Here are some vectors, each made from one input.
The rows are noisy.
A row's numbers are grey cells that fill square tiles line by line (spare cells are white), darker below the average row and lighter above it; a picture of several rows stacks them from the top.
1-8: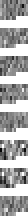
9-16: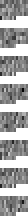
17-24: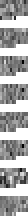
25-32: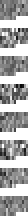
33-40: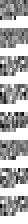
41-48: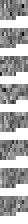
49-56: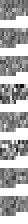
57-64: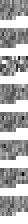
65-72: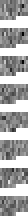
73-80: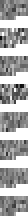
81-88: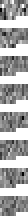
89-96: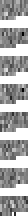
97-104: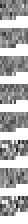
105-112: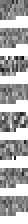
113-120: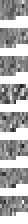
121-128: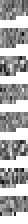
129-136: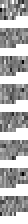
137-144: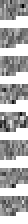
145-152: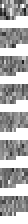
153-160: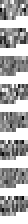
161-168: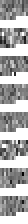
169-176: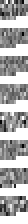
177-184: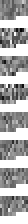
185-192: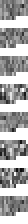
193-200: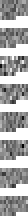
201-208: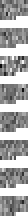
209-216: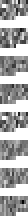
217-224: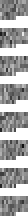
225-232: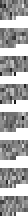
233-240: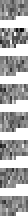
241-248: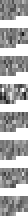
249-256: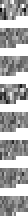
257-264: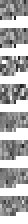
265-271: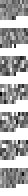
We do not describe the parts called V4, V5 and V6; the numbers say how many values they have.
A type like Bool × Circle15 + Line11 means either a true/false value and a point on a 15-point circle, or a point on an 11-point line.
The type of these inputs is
Bool × Bool × Bool × V6 + (Line7 + V5) × V4 + Line9.
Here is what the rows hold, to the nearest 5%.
About 20% of them hold a point on a 9-point line. About 40% of them hold three true/false values and a value of V6. The rest hold a value of V4, together with either a point on a 7-point line, or a value of V5.
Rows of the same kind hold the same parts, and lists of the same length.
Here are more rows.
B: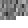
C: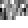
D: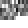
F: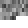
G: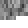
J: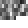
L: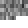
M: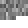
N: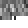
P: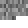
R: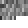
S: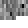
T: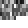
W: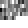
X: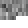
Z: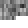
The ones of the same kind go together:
B, G, S, Z
C, D, J, T, W
F, L, M, P, X
N, R

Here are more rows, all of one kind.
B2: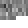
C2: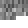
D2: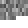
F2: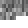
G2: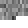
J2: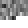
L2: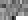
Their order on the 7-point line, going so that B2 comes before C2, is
J2, L2, G2, B2, D2, C2, F2.
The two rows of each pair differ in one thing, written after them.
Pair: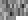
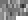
the value of V6
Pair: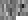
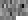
the value of V6
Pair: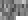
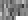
one of the three true/false values
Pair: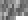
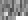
the value of V6
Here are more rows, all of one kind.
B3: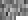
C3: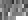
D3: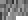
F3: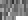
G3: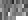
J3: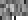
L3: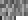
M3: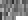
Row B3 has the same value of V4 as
D3 and J3.
